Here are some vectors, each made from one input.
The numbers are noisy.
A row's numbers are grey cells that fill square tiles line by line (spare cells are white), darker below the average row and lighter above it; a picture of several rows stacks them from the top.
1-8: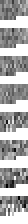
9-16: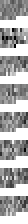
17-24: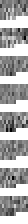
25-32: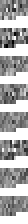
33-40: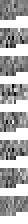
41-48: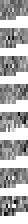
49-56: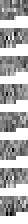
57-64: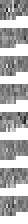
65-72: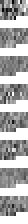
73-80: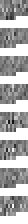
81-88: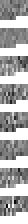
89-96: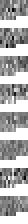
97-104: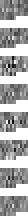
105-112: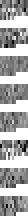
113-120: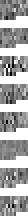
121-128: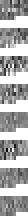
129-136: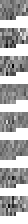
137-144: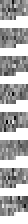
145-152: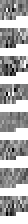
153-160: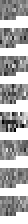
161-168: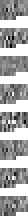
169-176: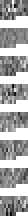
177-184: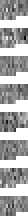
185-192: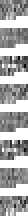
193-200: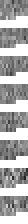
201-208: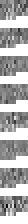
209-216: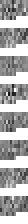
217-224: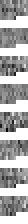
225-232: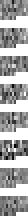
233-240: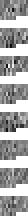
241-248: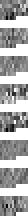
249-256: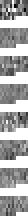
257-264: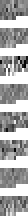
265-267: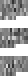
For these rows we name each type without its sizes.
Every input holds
a point on a line.
